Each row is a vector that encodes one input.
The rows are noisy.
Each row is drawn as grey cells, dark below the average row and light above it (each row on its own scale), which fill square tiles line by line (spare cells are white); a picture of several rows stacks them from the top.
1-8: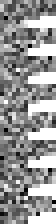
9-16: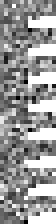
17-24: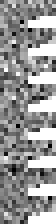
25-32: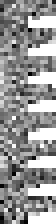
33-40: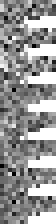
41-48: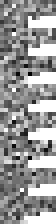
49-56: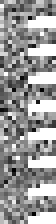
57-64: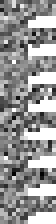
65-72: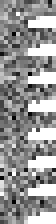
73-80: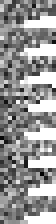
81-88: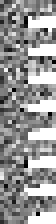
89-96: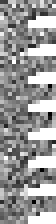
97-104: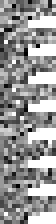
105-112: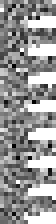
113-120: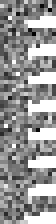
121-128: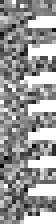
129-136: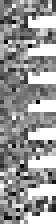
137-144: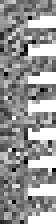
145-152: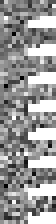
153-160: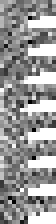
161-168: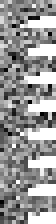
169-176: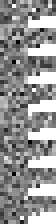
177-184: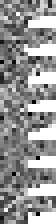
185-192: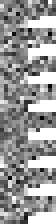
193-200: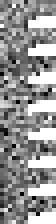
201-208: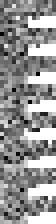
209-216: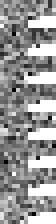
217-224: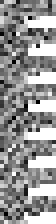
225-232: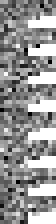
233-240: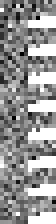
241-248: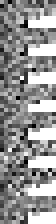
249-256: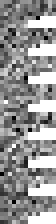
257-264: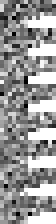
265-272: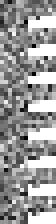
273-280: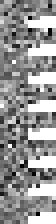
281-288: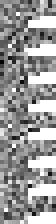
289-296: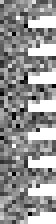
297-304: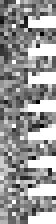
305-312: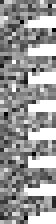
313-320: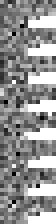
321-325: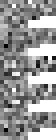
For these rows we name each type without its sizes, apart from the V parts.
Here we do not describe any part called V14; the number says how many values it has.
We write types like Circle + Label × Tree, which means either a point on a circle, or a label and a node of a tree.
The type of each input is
List(Bool × V14).
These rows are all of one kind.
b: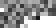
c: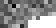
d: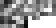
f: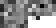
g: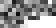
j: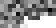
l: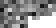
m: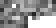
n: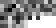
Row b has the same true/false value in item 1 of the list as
d and n.
